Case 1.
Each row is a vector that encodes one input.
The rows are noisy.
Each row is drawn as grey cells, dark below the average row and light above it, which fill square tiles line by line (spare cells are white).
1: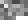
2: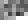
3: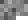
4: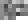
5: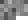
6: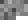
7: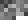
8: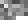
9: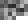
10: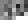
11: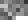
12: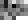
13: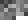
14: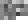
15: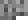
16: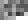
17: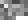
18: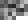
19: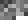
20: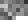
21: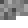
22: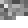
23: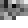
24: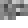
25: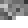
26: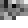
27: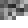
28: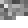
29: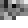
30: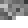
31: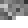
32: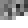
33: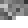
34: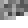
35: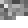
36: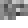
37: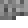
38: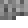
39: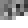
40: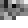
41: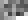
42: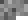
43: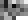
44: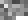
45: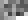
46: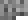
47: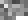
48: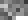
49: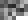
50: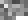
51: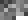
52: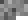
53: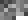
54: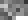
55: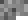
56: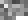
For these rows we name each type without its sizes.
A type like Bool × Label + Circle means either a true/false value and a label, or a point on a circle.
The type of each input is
Tree.
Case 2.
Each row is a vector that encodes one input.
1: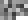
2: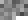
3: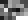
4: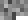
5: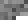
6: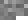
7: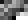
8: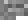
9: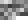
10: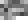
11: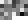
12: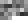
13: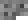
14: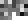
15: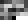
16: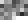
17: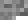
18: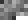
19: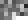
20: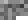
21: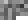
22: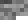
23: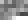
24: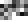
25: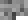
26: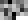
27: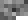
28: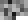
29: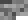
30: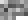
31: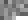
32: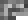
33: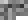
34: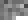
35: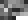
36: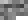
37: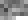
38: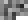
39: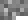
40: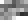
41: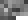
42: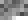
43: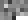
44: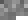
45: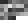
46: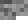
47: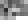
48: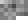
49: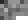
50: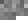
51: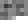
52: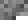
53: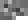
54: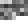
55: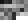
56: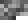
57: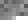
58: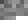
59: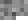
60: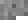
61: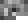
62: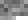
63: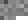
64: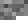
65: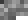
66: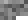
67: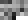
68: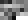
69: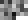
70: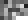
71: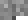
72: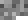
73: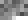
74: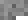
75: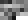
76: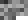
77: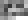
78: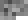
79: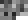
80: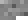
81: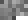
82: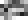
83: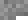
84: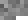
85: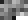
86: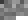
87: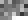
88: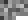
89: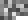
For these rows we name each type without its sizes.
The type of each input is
Line × Line.
